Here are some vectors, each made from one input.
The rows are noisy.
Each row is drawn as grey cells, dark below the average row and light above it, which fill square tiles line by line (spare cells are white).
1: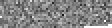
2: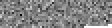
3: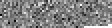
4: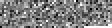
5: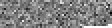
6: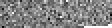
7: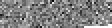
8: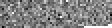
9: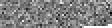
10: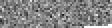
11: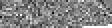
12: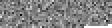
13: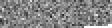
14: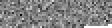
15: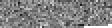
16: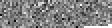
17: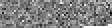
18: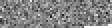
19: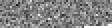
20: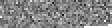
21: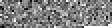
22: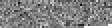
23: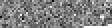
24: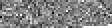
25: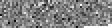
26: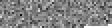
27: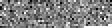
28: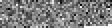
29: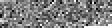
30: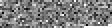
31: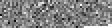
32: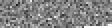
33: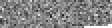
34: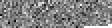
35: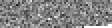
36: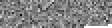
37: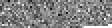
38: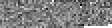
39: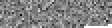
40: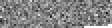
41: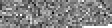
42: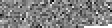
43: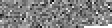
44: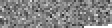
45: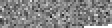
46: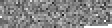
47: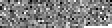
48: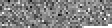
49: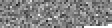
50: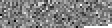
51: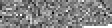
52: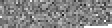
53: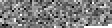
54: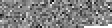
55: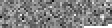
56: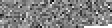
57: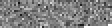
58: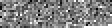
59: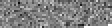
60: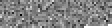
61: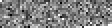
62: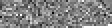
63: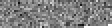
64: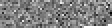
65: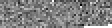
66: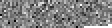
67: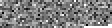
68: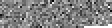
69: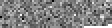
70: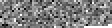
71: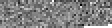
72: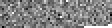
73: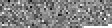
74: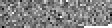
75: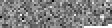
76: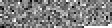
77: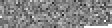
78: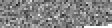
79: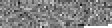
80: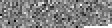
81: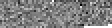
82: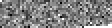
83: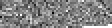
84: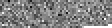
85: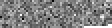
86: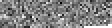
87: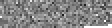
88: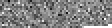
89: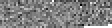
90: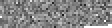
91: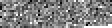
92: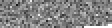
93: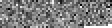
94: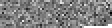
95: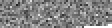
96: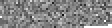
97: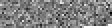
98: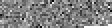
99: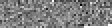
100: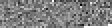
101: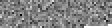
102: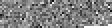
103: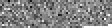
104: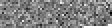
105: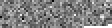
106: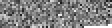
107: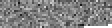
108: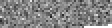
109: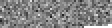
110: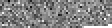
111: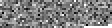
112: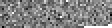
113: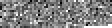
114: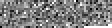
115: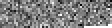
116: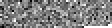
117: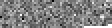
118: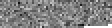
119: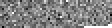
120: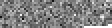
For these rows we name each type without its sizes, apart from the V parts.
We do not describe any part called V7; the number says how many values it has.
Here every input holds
a true/false value, together with either a point on a line, or a value of V7.
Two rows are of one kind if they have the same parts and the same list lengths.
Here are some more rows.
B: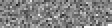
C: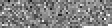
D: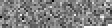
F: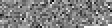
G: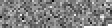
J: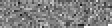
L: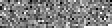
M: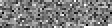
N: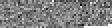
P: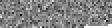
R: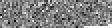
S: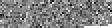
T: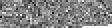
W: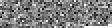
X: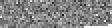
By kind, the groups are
B, J, N, P, X
C, D, F, G, L, M, R, S, T, W

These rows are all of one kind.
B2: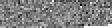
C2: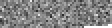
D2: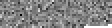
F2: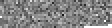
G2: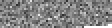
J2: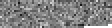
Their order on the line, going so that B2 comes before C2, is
B2, J2, D2, F2, C2, G2.
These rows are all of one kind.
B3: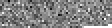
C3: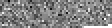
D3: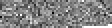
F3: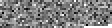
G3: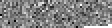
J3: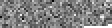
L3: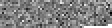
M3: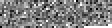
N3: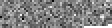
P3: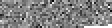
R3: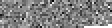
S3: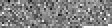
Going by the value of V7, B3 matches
C3 and S3.
